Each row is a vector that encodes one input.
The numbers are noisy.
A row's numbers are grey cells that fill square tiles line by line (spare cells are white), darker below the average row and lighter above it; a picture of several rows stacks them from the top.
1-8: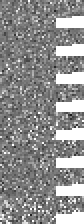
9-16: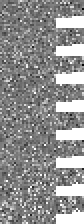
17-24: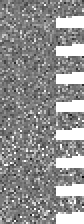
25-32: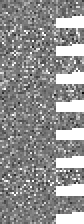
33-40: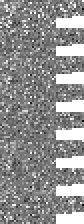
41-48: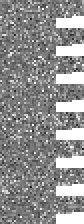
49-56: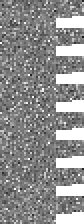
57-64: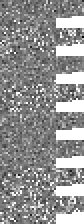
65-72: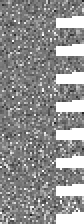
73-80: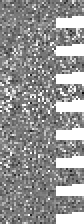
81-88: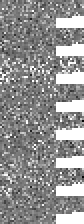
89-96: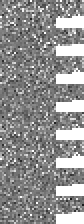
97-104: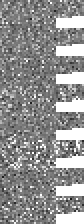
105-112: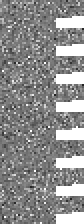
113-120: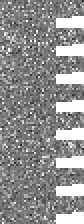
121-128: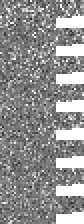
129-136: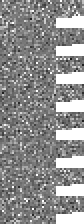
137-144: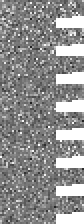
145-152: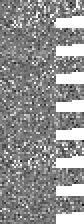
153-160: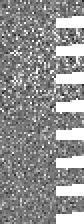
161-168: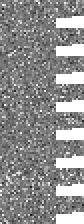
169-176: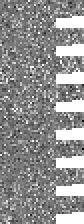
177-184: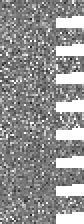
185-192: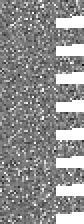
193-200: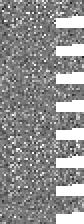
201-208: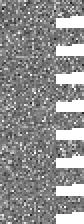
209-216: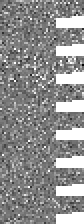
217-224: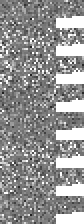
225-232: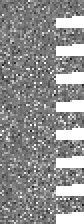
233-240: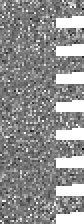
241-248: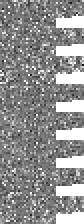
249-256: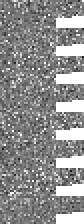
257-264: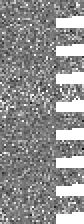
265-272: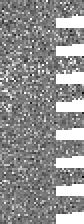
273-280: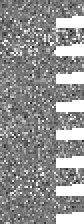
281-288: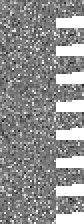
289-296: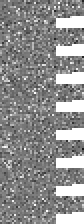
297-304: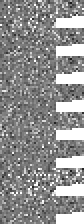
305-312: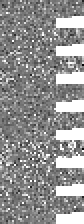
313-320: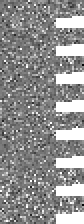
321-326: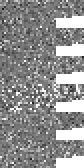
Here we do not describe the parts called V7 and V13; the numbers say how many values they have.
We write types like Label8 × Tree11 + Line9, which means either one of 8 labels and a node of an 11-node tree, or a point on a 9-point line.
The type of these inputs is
(Bool × Circle11 + V7) × Label8 + V13.
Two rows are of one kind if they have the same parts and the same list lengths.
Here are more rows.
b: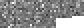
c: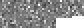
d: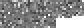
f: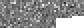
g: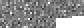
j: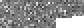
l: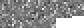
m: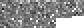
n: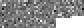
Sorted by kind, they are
b, f, g, j
c, l
d, m, n

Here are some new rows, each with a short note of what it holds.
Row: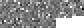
one of 8 labels and a value of V7
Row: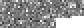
one of 8 labels and a value of V7
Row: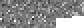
a point on an 11-point circle, one of 8 labels and a true/false value
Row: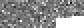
one of 8 labels and a value of V7
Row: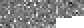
a point on an 11-point circle, one of 8 labels and a true/false value
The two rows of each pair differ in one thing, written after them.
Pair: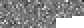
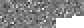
the true/false value
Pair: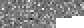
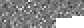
the label
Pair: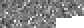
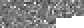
the label
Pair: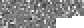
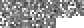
the true/false value
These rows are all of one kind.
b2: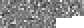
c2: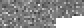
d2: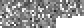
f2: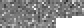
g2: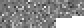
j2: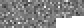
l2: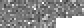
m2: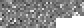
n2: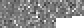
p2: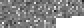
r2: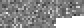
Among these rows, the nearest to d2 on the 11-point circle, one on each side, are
b2 and g2.
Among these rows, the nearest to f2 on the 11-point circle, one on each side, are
g2 and j2.
